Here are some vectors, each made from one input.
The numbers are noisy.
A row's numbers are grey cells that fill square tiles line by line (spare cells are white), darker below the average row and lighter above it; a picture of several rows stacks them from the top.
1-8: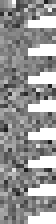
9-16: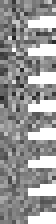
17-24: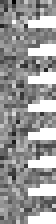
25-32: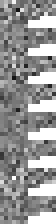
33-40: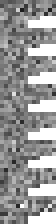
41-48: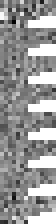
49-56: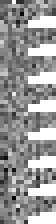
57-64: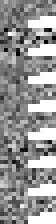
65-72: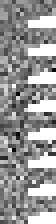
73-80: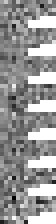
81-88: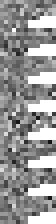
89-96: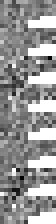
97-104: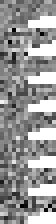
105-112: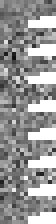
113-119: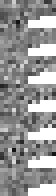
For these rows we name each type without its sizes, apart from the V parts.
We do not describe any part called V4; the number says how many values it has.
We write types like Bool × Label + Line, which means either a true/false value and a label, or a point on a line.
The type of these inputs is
Line × (Tree + V4).
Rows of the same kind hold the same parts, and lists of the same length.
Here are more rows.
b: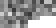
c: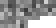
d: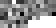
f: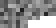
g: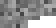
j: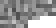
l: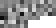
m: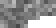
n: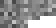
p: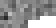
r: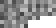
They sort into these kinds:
b, c, d, f, j, l, m, p
g, n, r

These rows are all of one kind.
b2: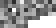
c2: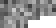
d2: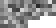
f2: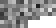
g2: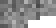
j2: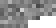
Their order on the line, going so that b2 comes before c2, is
f2, b2, c2, d2, g2, j2.
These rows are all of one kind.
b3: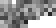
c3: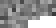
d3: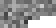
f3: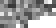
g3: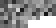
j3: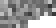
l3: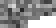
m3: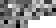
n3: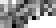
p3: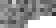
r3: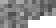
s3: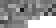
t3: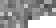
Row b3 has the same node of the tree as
f3, m3 and n3.
